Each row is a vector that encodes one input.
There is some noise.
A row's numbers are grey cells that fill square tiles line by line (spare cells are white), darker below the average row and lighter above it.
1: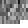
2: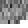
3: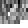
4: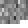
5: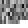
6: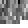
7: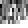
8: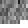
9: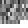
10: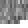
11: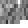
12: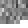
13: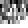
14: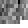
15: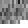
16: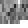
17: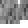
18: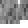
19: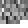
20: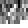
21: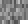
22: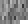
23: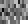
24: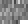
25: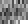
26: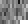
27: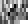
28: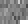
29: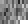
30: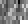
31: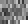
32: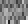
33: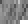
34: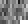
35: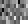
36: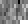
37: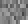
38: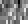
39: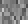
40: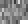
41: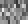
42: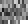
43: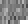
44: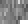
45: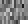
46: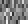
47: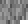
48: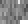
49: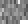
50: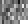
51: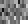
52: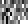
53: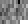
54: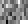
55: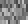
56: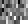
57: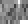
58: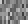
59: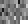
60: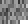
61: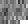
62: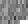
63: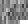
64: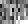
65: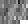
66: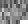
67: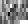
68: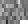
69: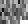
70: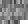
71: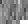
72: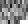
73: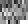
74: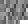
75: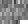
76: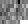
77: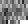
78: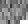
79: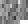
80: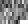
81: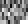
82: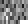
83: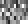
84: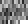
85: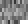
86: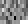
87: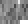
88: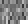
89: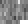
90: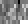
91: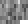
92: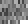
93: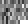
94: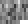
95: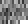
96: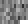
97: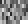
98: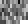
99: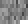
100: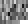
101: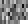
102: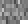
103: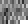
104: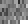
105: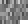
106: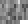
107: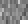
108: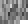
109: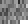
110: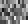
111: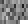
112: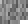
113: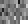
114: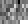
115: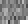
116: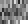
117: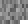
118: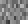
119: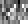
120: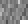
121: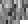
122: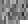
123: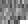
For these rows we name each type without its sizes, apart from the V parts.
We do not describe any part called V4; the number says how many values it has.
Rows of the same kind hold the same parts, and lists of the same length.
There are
3 kinds of row.
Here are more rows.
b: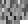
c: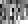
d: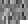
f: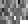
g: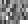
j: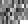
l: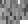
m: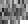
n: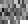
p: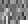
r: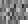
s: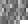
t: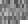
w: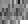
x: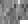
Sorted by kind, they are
b, d, g, l, p, r, s, t, x
c
f, j, m, n, w

